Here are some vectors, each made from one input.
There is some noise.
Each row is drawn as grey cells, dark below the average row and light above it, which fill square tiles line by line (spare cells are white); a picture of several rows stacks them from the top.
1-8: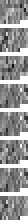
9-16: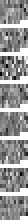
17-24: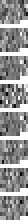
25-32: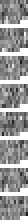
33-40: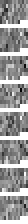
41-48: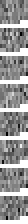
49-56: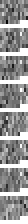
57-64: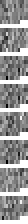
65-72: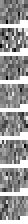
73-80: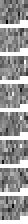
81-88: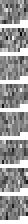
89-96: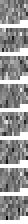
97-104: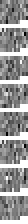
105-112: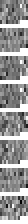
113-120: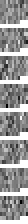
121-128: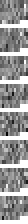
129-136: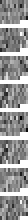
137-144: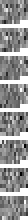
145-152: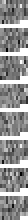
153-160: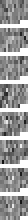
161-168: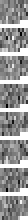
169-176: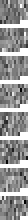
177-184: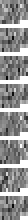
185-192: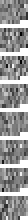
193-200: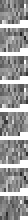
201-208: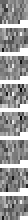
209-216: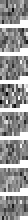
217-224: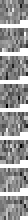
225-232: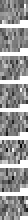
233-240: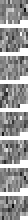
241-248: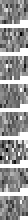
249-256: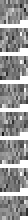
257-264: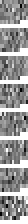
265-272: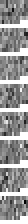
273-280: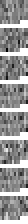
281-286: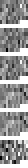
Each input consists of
either a fixed value, or a node of an 18-node tree and a true/false value.
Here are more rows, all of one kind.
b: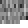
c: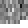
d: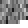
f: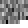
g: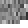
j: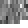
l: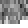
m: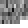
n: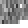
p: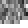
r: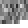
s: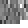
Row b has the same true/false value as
c, g, l and p.
